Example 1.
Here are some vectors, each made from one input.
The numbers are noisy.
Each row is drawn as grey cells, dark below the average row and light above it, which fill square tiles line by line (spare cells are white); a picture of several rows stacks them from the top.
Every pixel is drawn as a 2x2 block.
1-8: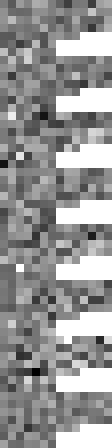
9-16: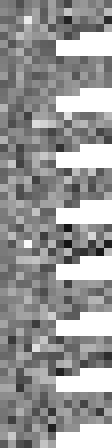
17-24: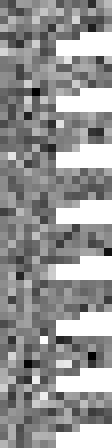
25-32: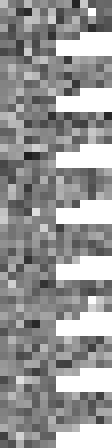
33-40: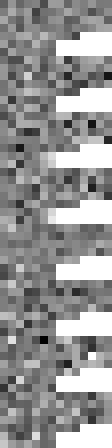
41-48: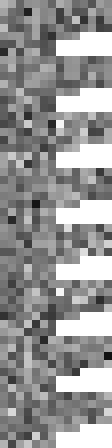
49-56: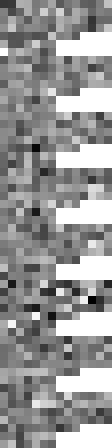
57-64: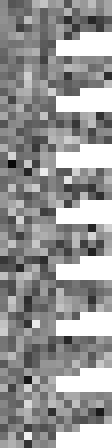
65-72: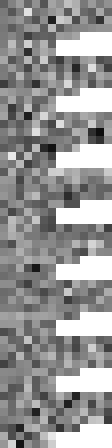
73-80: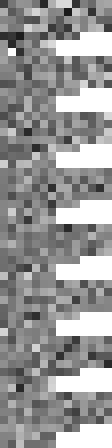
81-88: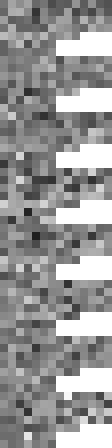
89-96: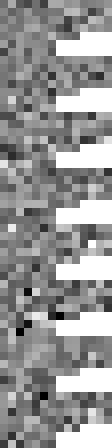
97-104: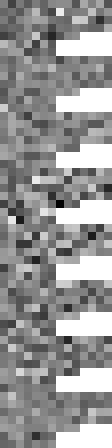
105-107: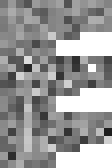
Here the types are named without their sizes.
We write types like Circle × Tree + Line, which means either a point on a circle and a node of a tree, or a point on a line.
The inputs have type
Bool × Line + Tree.
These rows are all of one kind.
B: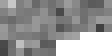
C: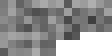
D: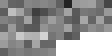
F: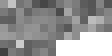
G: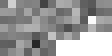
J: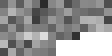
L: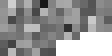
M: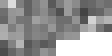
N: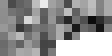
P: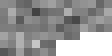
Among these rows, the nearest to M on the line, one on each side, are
F and G.
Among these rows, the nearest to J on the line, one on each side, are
D and L.
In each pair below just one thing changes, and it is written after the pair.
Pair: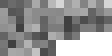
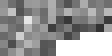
the place on the line
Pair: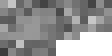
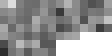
the place on the line
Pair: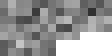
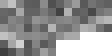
the place on the line
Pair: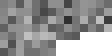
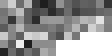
the true/false value
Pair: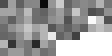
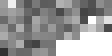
the true/false value
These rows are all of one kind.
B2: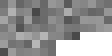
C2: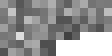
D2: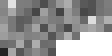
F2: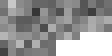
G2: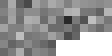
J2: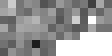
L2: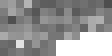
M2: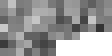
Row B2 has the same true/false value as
C2 and G2.
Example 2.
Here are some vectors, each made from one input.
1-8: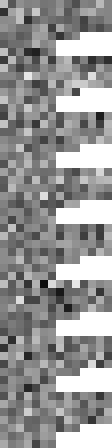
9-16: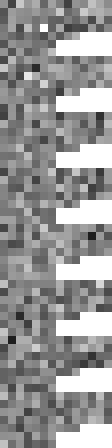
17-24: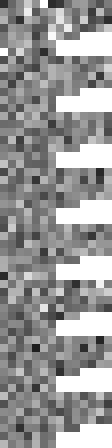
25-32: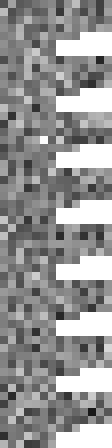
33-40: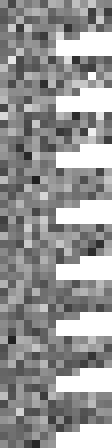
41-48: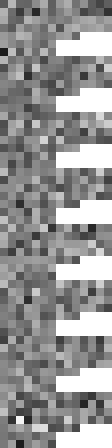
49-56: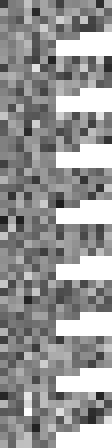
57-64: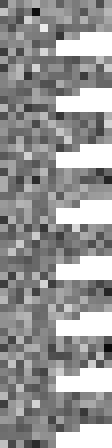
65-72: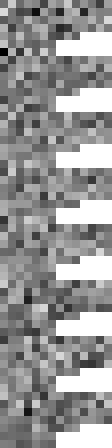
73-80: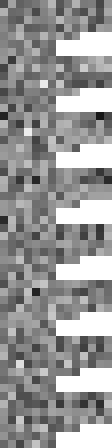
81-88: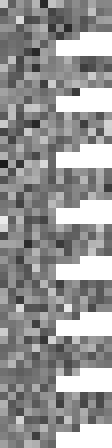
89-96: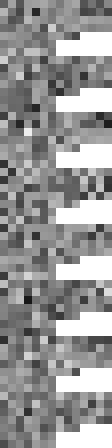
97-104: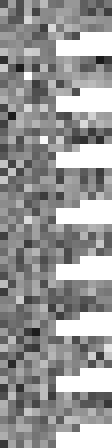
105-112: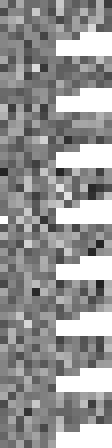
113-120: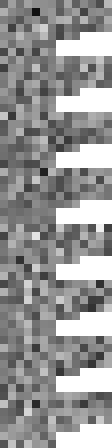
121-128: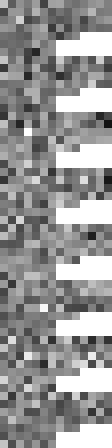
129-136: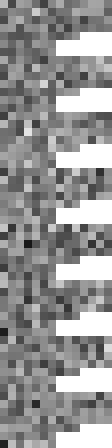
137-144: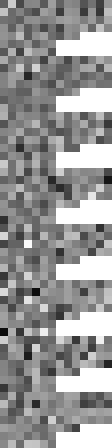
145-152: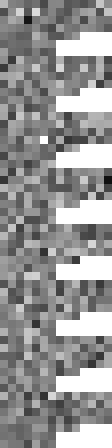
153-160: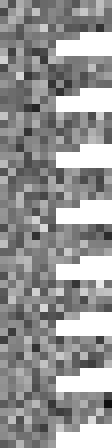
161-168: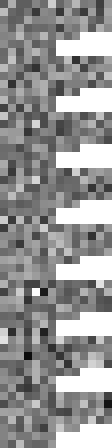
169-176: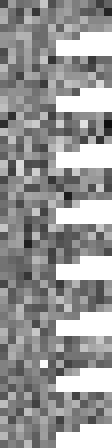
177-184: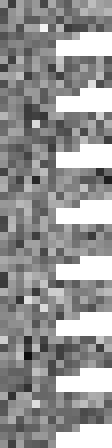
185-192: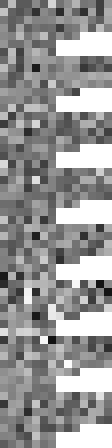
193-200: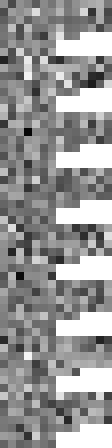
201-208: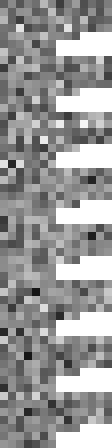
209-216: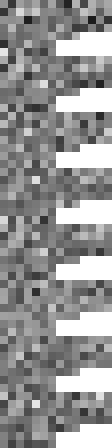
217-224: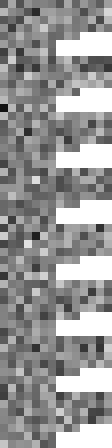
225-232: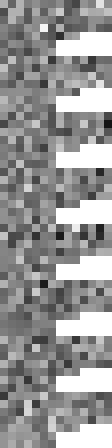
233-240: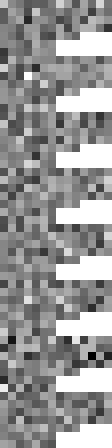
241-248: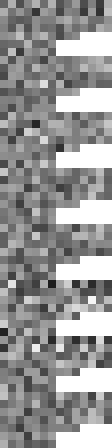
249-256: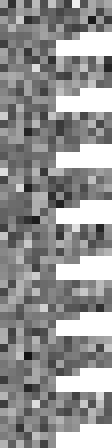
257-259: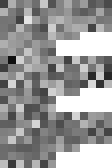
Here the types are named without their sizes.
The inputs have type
Bool × (Line + Tree).
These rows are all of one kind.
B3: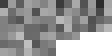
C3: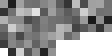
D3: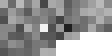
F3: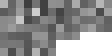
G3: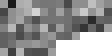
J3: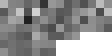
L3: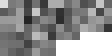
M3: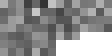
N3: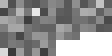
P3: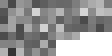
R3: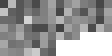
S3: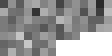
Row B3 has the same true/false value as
R3 and S3.
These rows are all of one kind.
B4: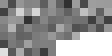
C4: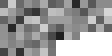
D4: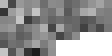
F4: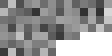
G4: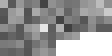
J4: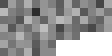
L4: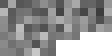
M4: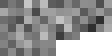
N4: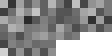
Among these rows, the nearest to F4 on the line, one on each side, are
B4 and D4.
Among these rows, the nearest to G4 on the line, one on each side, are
C4 and J4.
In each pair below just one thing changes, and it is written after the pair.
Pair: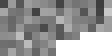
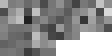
the true/false value
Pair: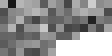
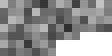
the place on the line
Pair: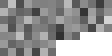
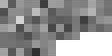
the true/false value
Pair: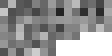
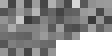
the true/false value
